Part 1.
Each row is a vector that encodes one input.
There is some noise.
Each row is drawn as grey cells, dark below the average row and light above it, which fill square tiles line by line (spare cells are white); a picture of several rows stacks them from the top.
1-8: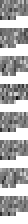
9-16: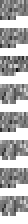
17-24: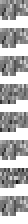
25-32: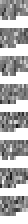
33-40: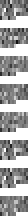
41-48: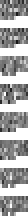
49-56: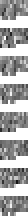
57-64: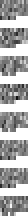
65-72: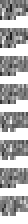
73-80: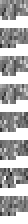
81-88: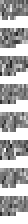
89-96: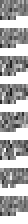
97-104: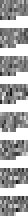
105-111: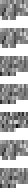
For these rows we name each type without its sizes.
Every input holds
three true/false values.
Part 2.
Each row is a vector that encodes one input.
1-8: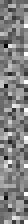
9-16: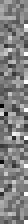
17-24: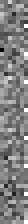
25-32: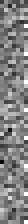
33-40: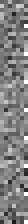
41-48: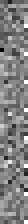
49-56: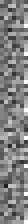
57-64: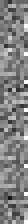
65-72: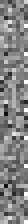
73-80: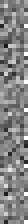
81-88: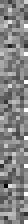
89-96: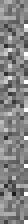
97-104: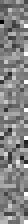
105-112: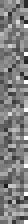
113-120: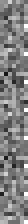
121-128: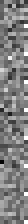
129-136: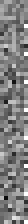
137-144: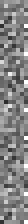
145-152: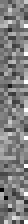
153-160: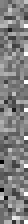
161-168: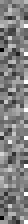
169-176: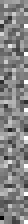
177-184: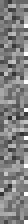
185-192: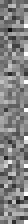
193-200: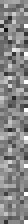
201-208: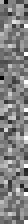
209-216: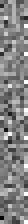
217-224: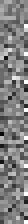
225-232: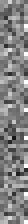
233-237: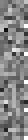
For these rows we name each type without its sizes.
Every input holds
a label.
